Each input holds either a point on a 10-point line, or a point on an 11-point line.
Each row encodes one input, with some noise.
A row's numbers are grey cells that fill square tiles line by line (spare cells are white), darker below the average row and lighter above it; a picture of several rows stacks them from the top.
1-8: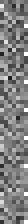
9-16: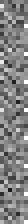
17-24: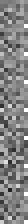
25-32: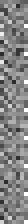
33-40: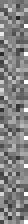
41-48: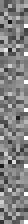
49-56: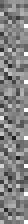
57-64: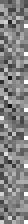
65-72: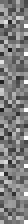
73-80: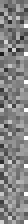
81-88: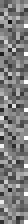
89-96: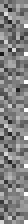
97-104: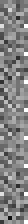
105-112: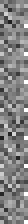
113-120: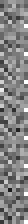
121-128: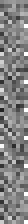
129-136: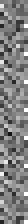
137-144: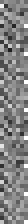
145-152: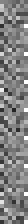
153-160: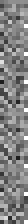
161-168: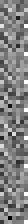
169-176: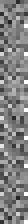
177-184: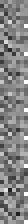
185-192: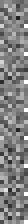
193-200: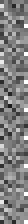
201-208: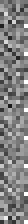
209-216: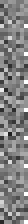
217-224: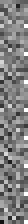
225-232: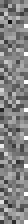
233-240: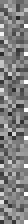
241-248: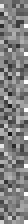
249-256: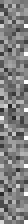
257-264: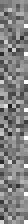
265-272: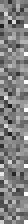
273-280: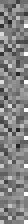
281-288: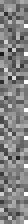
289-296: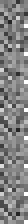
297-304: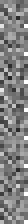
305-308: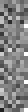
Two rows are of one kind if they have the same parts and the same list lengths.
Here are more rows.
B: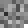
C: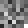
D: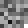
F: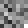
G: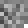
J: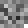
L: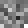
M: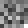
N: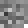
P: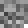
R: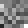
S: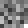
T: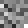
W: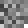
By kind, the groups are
B, G, J, L, N, P, W
C, D, F, M, R, S, T

